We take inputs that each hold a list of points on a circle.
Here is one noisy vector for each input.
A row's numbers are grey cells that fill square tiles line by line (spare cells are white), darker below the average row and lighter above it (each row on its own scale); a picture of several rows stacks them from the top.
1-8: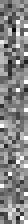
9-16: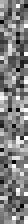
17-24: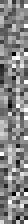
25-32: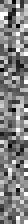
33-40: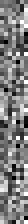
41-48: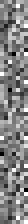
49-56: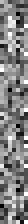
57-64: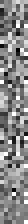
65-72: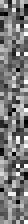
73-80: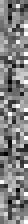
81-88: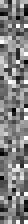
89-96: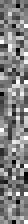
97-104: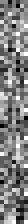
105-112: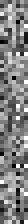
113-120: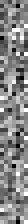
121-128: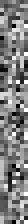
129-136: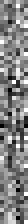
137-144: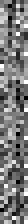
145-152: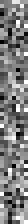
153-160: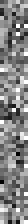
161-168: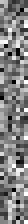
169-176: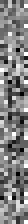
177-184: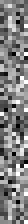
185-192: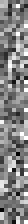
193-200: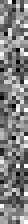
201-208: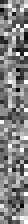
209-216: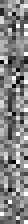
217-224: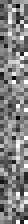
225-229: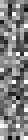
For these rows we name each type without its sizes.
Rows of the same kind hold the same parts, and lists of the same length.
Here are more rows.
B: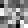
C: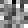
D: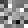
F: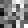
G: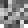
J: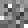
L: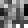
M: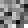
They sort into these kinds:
B, C, D, G, M
F, L
J

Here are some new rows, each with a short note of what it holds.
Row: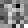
a list of one item
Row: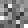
the empty list
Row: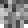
a list of two items
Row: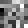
a list of one item
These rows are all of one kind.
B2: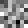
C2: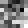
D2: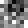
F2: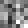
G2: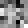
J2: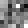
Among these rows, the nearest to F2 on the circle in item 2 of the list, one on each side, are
B2 and J2.
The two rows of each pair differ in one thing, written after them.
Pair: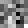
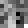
the place on the circle in item 2 of the list
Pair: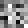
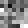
the place on the circle in item 2 of the list
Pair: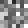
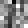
the place on the circle in item 2 of the list
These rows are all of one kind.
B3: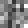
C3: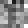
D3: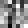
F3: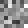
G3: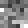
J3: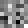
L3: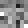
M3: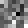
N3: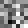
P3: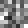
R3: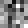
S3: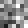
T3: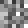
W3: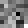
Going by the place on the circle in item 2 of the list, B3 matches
J3, M3 and S3.
